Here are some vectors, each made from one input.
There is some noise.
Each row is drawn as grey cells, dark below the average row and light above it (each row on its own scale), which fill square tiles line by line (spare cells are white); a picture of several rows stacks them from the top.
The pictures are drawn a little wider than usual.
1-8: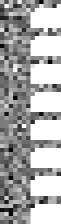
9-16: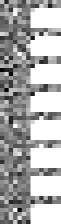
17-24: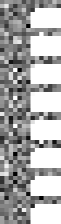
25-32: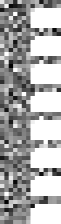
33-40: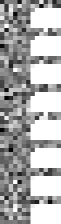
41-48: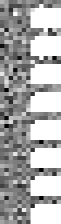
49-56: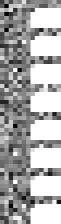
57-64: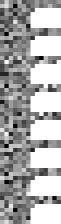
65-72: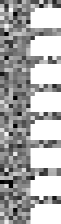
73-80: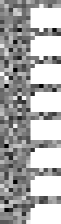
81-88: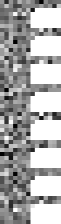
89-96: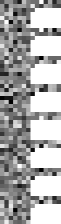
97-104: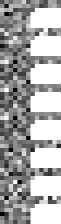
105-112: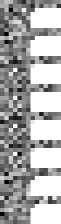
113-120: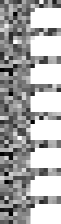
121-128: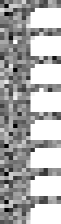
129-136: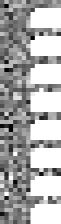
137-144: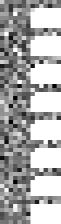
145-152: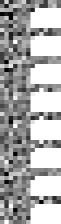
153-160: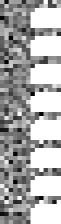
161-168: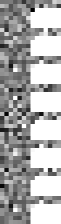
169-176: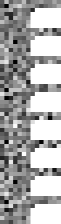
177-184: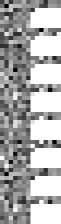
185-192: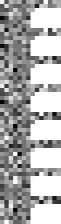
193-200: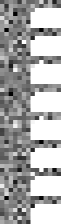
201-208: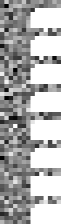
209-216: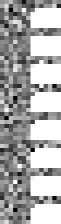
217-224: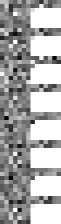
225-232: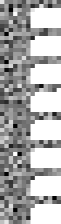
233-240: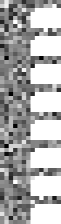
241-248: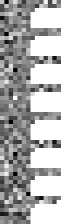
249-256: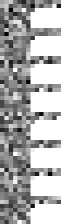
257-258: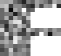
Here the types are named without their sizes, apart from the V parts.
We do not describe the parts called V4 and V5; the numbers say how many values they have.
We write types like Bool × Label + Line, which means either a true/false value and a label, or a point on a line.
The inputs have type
Bool × (Line + V4) + Circle + V5.
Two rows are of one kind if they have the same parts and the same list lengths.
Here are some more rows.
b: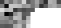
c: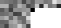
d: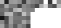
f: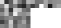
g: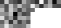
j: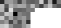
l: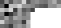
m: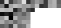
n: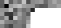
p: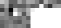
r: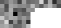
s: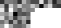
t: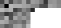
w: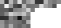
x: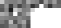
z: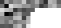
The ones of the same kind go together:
b, l, m, n, t, z
c
d, f, p, w, x
g, j, r, s

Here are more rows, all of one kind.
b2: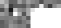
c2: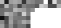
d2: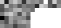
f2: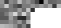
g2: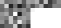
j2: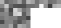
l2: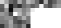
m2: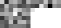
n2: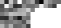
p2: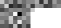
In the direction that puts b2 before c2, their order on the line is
p2, g2, l2, b2, j2, m2, d2, c2, n2, f2.
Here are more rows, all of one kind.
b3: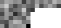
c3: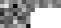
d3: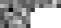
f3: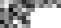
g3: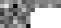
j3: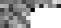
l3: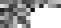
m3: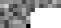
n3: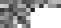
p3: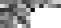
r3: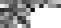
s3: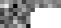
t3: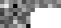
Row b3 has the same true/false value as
d3, j3 and m3.
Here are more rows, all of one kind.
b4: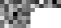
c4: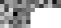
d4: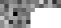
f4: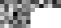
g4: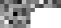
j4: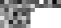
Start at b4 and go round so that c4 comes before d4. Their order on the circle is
b4, f4, c4, d4, g4, j4.
